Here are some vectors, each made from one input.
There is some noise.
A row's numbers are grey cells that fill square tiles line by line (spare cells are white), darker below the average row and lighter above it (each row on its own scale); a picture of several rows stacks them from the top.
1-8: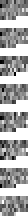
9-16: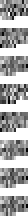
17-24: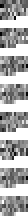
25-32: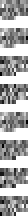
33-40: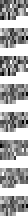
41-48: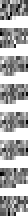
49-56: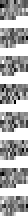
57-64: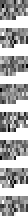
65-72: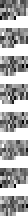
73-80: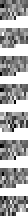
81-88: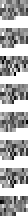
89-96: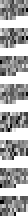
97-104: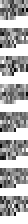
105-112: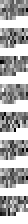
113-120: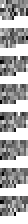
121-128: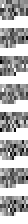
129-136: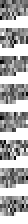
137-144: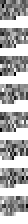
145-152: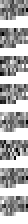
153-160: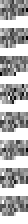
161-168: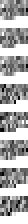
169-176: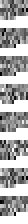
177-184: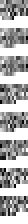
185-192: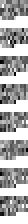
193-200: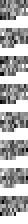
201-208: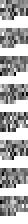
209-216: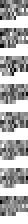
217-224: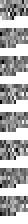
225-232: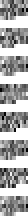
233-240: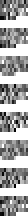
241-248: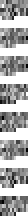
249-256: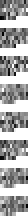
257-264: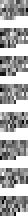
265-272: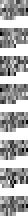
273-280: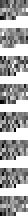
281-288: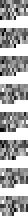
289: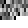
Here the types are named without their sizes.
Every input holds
a list of points on a circle.
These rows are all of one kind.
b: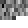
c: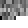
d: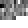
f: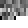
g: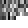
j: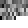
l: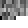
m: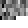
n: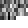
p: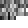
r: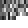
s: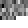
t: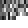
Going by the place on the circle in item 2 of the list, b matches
g, r and t.
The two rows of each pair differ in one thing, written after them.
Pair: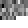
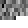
the place on the circle in item 2 of the list
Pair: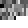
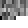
the place on the circle in item 2 of the list
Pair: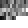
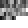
the place on the circle in item 1 of the list
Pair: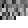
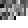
the place on the circle in item 2 of the list
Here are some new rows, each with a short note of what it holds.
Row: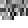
a list of one item
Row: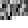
the empty list
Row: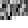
the empty list
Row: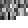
a list of two items
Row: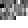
a list of two items
